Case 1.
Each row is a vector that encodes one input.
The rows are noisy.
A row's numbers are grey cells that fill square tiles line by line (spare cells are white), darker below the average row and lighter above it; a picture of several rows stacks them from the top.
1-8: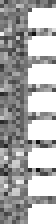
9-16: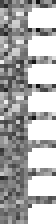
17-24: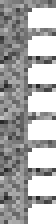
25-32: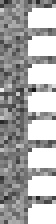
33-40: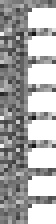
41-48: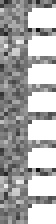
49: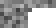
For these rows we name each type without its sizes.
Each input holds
a point on a line.
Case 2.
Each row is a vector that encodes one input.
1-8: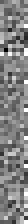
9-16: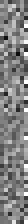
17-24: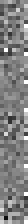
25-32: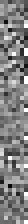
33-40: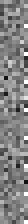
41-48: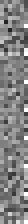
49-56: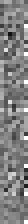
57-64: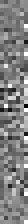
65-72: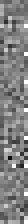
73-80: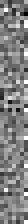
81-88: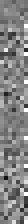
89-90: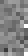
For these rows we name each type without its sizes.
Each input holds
a node of a tree.
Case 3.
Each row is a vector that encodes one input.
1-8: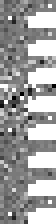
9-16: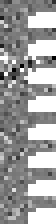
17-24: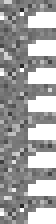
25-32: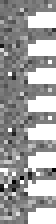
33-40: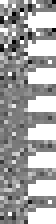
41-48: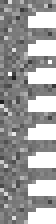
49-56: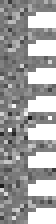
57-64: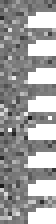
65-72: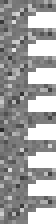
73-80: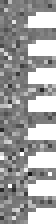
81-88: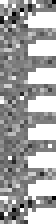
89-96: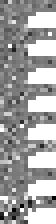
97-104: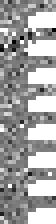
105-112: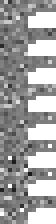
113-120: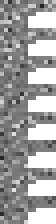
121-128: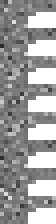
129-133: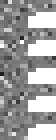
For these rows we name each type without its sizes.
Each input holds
either a fixed value, or a node of a tree.
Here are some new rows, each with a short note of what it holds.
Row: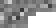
a node of a tree
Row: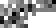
a fixed value
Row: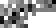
a fixed value
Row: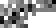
a fixed value
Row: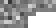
a node of a tree
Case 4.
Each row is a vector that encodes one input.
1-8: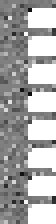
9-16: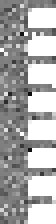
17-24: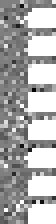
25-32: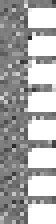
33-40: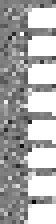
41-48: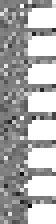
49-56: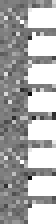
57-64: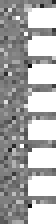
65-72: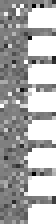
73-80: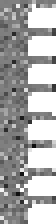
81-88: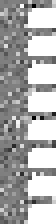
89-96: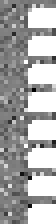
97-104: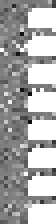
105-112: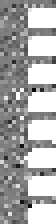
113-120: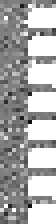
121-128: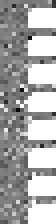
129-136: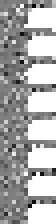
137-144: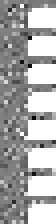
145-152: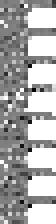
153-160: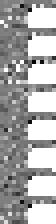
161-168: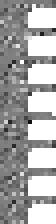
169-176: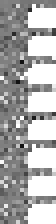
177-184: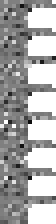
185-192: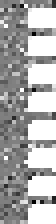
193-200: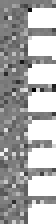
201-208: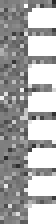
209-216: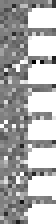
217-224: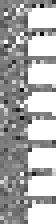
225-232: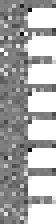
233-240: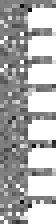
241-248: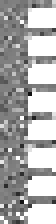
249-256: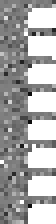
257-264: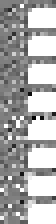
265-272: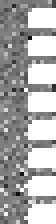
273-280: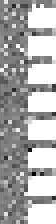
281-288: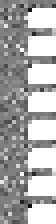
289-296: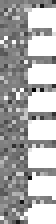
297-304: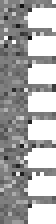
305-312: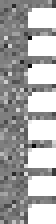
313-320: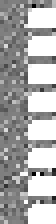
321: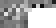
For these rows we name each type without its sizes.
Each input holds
a node of a tree.
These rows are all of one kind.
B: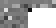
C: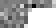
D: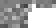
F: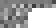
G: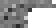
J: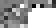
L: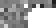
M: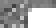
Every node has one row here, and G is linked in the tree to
B.
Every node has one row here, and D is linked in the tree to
F and L.
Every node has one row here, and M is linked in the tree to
J.
